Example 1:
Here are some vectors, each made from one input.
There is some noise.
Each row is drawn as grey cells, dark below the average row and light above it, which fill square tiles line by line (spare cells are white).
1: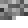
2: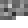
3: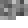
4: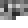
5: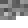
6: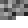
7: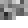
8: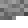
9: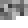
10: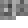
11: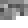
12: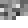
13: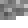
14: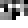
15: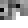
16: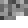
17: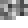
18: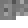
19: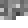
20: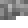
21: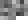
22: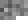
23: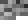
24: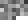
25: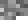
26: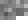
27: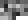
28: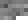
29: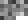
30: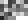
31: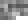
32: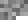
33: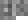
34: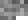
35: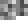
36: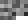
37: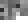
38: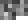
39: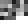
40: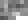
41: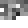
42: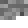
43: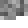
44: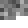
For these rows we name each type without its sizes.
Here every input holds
a node of a tree.
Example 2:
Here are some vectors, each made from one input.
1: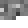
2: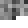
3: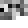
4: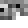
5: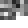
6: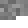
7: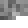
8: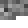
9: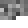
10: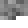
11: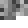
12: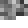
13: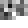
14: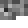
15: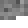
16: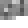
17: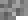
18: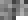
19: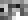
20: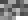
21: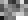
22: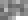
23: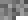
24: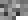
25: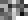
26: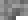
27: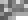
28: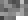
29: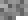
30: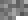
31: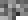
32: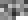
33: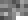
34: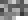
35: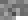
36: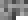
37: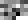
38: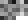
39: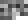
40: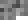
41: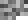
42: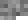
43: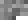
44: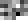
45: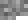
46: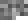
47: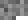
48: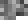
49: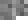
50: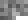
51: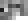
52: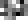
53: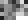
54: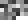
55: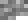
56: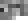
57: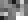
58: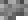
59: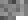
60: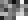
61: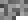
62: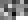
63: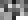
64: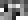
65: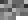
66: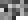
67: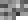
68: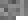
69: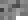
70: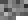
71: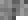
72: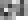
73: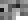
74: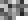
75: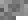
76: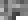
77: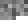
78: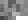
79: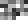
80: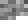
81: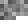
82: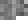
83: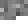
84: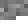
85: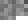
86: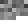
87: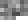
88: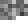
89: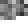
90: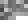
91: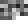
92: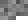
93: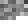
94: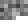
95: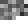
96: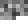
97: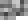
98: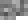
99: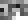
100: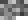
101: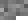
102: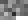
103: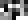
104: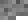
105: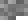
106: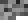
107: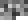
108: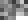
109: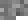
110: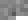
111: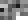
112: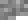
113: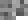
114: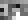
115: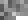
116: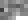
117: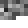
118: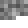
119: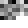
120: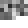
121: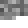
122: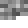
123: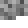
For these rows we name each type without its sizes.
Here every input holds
either a fixed value, or a node of a tree.
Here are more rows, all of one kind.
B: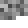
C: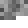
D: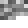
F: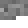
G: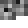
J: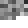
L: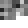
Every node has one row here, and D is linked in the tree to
J.
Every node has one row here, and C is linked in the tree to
B and L.
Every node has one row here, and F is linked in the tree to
G.
